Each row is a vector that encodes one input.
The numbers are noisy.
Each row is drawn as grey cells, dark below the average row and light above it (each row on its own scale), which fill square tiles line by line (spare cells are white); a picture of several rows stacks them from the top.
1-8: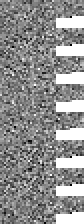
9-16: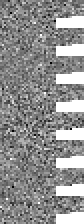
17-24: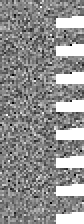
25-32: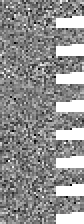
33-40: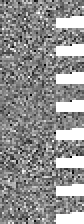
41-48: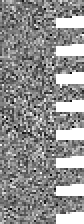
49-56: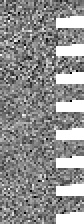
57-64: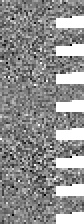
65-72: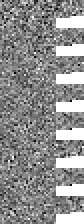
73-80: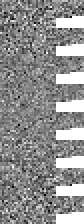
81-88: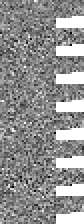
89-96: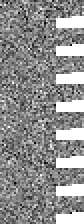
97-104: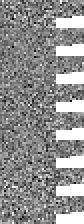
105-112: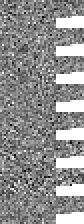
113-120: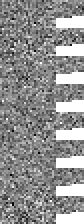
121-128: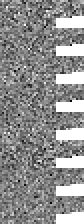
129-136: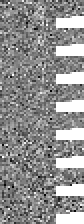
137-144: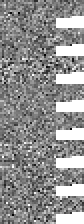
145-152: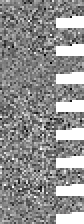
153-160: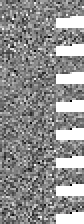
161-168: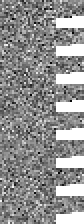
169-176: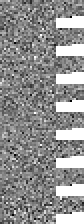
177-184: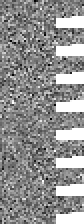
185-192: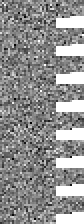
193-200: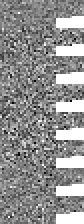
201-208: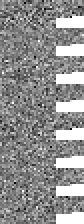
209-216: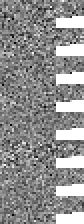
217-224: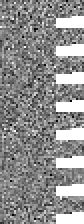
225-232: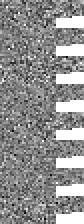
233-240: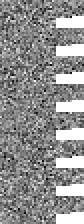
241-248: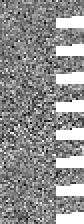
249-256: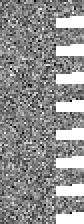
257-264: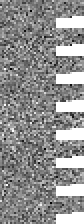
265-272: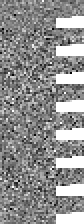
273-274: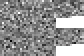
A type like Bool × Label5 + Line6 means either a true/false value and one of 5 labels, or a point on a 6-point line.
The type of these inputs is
Label10 × Label10 × Label10 × Line5 + Line10 × Line10.
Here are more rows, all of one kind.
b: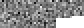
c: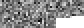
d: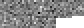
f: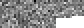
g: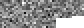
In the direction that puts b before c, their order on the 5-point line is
g, d, b, c, f.
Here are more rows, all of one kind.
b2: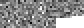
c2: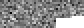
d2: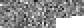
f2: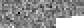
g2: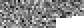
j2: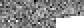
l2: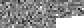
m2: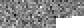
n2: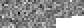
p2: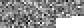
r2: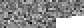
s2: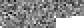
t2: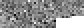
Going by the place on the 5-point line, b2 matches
d2, f2, j2 and m2.
